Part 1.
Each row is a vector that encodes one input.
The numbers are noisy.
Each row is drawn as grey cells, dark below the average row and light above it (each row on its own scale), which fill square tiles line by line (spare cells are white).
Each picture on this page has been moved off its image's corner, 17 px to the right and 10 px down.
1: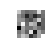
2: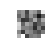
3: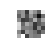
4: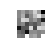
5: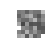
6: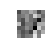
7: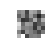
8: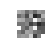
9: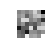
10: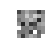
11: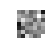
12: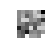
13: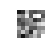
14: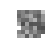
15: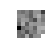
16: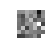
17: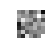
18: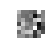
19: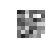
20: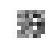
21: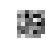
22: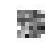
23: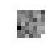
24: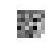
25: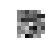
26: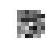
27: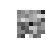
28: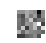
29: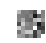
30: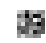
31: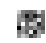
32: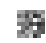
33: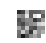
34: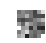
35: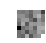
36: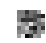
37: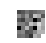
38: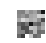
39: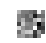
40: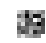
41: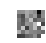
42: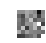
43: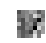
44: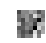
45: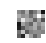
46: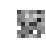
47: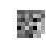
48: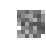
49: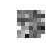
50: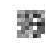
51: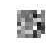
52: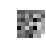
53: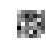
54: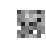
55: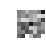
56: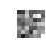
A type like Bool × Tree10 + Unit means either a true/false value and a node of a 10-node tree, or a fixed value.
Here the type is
Bool × Bool × Bool × Bool + Unit.
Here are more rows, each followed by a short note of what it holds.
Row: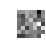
a fixed value
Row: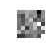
a fixed value
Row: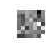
a fixed value
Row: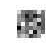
four true/false values
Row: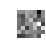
a fixed value
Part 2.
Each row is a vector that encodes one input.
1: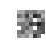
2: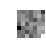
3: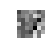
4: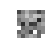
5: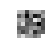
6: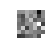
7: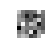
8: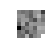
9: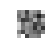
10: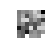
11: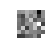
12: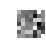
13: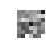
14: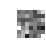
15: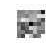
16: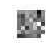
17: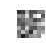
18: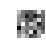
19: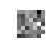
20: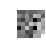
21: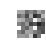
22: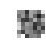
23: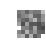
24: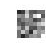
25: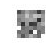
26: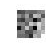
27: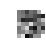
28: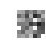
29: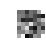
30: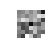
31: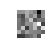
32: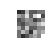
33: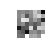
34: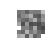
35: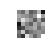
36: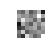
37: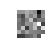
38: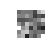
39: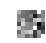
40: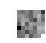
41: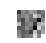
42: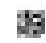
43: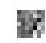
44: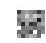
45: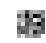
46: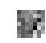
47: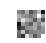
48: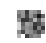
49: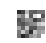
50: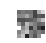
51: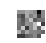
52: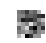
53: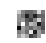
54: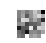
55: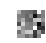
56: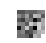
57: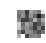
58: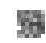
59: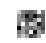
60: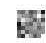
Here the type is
Bool × Bool × Bool × Bool + Unit.
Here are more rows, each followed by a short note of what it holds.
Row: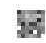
four true/false values
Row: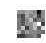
a fixed value
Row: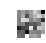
four true/false values
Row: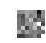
a fixed value
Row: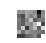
a fixed value
